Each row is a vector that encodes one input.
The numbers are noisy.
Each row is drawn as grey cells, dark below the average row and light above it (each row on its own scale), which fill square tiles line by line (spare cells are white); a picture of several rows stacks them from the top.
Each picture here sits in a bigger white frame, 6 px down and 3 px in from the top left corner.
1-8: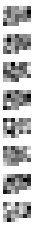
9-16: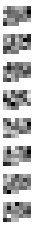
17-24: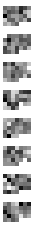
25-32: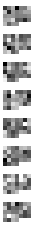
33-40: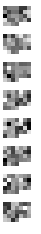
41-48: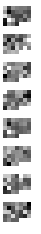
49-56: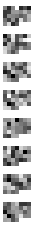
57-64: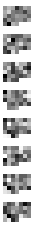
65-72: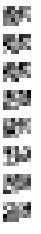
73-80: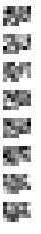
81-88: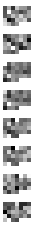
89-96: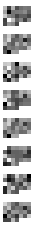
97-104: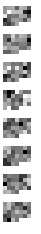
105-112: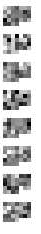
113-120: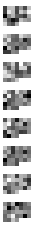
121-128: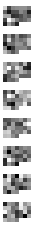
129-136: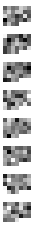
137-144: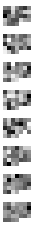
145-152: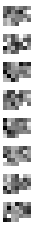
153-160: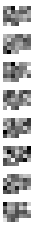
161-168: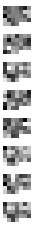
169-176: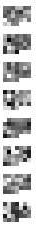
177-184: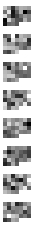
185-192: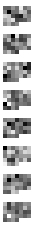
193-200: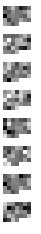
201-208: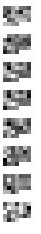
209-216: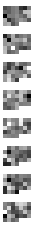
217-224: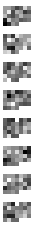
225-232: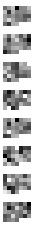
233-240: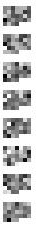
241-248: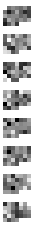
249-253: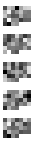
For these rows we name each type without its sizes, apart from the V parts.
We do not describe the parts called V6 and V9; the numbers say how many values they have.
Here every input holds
four true/false values, together with either a point on a line, or a value of V6 and a value of V9.
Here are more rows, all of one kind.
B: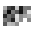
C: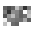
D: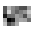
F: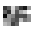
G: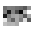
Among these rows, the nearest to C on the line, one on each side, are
D and G.
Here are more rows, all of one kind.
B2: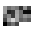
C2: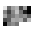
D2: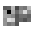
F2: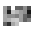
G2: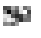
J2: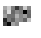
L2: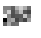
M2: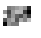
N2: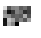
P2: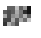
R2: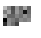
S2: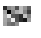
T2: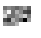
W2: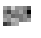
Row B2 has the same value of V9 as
N2, S2 and W2.
